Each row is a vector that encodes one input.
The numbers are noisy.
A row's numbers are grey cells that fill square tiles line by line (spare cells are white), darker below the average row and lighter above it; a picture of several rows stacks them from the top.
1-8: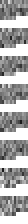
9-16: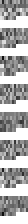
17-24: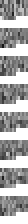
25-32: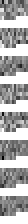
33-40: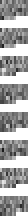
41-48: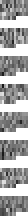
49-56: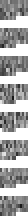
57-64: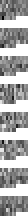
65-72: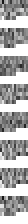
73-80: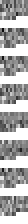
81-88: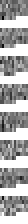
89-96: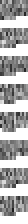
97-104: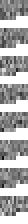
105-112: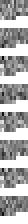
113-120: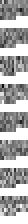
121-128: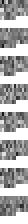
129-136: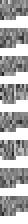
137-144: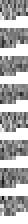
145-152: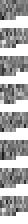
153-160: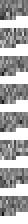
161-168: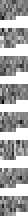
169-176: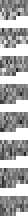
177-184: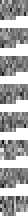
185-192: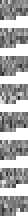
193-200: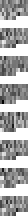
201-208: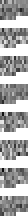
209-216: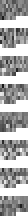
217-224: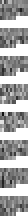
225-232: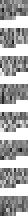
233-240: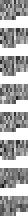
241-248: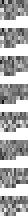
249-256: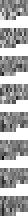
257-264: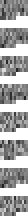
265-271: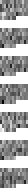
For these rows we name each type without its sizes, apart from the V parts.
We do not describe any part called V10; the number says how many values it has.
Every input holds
either a point on a line, or a true/false value and a value of V10.
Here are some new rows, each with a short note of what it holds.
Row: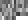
a point on a line
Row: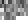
a point on a line
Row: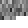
a true/false value and a value of V10
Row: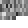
a point on a line
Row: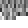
a point on a line
